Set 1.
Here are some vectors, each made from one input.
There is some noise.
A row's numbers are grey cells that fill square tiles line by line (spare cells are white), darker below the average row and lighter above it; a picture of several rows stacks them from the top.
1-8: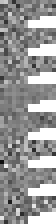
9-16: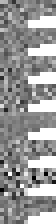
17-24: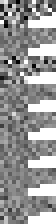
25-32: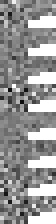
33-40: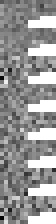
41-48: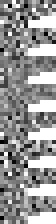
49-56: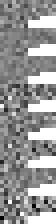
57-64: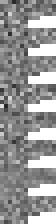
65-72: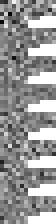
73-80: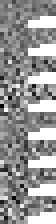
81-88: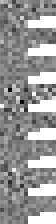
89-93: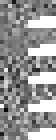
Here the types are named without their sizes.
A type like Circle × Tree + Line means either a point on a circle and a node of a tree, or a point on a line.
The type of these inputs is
List(Circle).
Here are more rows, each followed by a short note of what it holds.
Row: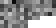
the empty list
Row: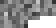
the empty list
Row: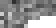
a list of one item
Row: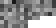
the empty list
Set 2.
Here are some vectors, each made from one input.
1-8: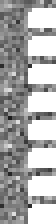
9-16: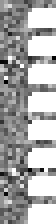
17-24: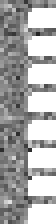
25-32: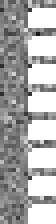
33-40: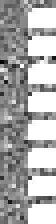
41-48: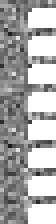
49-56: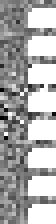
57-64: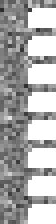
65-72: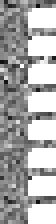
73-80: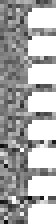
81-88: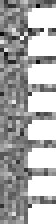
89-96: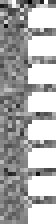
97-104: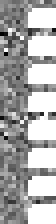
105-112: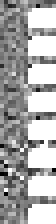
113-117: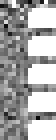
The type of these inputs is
Line4 + Line13.
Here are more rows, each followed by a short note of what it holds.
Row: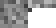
a point on a 13-point line
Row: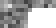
a point on a 13-point line
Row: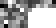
a point on a 4-point line
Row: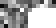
a point on a 4-point line
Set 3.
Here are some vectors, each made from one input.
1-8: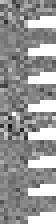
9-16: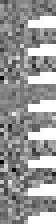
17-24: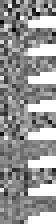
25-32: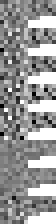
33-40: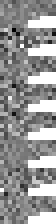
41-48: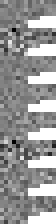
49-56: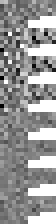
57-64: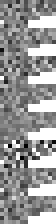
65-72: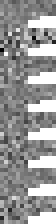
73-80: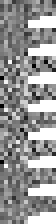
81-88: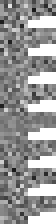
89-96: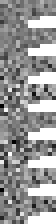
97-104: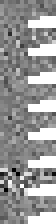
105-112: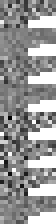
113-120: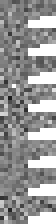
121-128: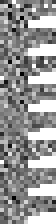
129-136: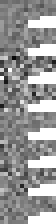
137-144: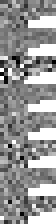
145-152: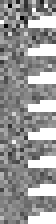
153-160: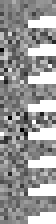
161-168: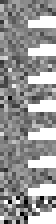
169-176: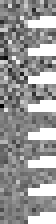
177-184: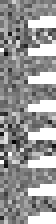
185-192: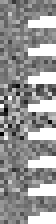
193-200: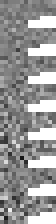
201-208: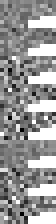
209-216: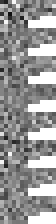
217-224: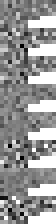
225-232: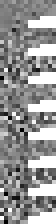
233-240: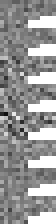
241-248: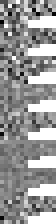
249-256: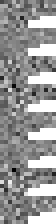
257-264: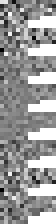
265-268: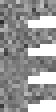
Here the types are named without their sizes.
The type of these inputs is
List(Circle).
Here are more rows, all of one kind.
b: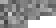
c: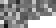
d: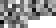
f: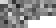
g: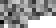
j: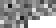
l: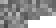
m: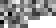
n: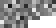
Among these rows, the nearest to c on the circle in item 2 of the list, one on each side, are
m and n.
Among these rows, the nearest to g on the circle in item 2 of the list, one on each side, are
d and j.
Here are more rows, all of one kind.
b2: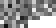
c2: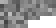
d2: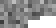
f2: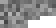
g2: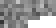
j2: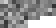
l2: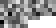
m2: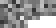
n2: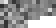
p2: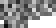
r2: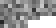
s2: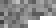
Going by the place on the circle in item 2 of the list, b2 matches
c2 and d2.
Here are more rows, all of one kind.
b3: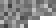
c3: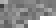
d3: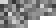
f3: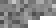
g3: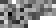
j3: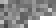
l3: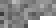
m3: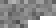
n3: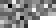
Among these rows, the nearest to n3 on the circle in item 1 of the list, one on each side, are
g3 and m3.
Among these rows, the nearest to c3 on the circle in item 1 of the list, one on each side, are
d3 and j3.
